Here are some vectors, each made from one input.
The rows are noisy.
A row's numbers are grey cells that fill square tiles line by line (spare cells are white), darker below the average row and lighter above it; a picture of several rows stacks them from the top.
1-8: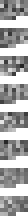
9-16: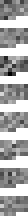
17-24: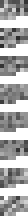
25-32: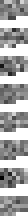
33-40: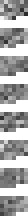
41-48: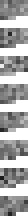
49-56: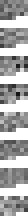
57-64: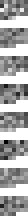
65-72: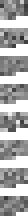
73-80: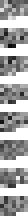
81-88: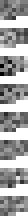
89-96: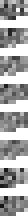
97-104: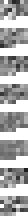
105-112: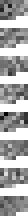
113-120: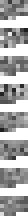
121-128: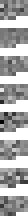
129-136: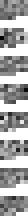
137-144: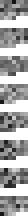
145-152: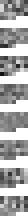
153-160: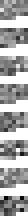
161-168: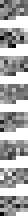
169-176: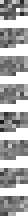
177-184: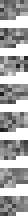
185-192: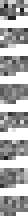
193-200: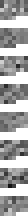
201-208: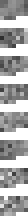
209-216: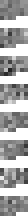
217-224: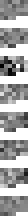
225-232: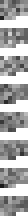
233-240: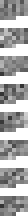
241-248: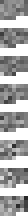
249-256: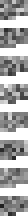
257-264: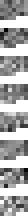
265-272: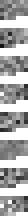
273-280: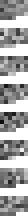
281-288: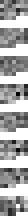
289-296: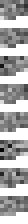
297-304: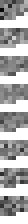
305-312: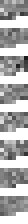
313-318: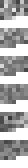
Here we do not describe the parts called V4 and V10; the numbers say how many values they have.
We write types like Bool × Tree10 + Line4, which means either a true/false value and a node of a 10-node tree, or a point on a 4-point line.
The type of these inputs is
Bool × Label9 × V4 + V10.
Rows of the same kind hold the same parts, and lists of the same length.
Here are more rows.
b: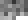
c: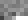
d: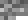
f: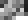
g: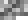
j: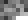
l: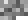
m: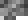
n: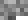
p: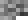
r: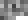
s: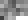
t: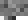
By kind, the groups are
b, c, f, p, r, s
d, g, j, l, m, n, t

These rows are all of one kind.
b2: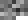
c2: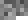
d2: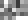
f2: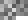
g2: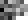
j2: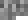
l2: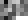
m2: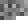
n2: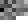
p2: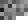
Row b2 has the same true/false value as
l2 and n2.
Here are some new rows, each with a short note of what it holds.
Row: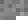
a value of V10
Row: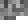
a value of V10
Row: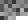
one of 9 labels, a true/false value and a value of V4
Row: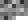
a value of V10
